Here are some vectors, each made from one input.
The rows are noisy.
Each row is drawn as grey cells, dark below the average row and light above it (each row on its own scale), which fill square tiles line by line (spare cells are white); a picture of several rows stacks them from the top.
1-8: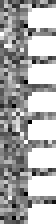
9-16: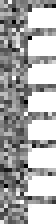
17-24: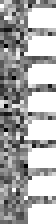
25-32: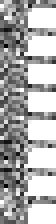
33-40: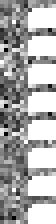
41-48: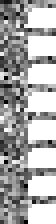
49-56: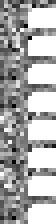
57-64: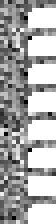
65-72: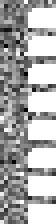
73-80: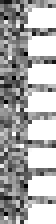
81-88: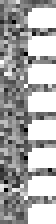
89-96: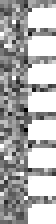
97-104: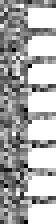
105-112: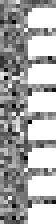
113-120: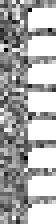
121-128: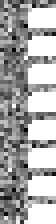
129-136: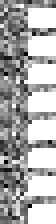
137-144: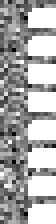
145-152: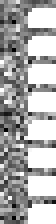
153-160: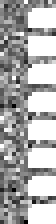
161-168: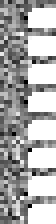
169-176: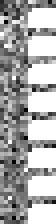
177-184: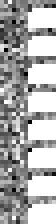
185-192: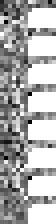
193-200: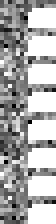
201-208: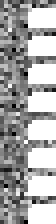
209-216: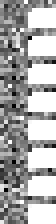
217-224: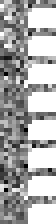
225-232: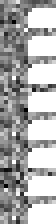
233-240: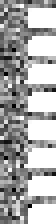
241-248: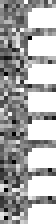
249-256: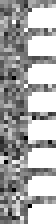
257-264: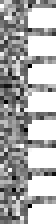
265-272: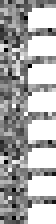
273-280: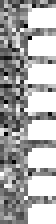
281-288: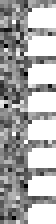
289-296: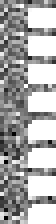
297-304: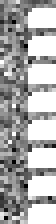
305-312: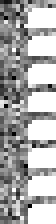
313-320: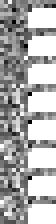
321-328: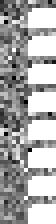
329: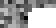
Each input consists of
one of 11 labels.
